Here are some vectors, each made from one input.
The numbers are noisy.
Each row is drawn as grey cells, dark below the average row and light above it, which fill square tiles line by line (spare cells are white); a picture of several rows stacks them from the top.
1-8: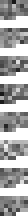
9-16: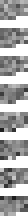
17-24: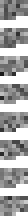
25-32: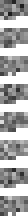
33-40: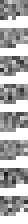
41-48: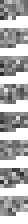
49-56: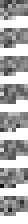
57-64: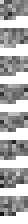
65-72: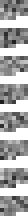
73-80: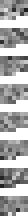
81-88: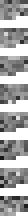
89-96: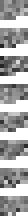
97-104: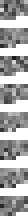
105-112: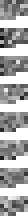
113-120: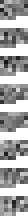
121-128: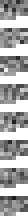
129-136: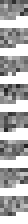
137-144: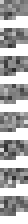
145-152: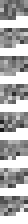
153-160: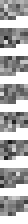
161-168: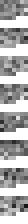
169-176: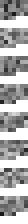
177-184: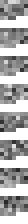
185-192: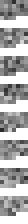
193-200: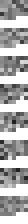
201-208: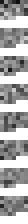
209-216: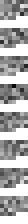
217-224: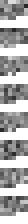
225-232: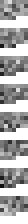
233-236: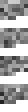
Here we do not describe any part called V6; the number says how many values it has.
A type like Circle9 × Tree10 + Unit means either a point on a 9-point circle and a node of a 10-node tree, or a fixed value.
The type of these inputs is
Bool × Circle5 + V6.
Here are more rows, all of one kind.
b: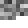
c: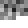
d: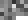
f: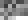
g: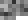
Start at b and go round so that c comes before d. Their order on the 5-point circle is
b, c, d, g, f.
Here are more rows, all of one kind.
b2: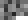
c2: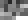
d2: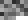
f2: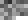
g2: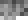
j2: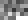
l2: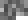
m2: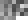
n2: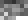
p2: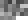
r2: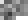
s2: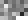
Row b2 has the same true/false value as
d2, l2 and r2.
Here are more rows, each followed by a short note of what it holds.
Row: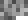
a value of V6
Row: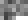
a point on a 5-point circle and a true/false value
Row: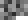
a point on a 5-point circle and a true/false value
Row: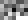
a point on a 5-point circle and a true/false value
